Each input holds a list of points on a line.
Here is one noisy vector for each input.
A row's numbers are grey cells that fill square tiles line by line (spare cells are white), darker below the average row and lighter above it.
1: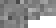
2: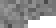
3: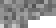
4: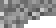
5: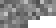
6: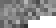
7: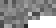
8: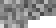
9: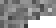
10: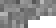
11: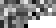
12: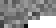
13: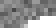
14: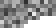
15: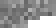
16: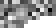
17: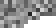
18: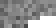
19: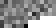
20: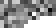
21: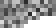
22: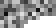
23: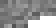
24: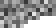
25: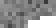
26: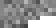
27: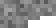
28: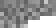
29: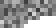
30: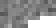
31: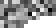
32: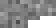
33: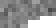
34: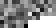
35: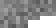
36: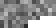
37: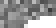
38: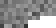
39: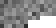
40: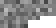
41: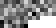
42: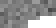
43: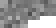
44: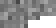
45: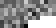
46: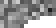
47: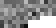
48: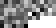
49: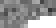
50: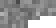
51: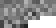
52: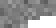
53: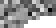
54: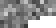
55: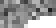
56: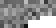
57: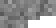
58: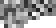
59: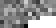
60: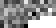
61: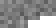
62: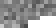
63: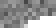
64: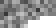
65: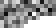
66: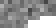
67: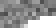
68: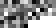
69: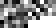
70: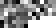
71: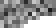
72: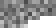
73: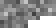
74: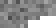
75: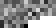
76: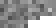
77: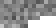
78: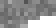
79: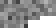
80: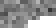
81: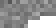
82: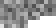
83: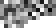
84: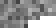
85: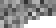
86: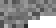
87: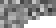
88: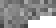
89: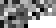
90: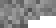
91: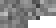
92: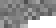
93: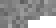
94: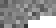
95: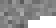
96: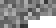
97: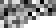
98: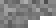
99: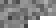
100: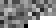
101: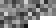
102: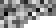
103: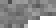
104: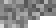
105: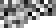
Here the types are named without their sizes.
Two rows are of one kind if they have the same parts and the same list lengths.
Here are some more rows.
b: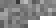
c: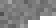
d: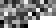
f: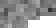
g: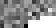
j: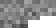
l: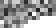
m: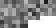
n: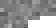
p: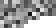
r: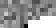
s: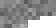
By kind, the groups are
b, d, j, m, p
c, f, g, l, n, s
r

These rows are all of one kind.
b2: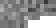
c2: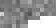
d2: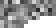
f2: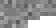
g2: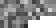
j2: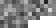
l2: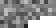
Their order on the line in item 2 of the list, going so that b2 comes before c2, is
b2, j2, d2, g2, l2, c2, f2.
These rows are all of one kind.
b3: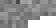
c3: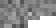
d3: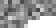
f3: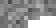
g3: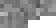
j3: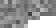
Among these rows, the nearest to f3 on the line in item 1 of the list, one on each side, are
c3 and j3.
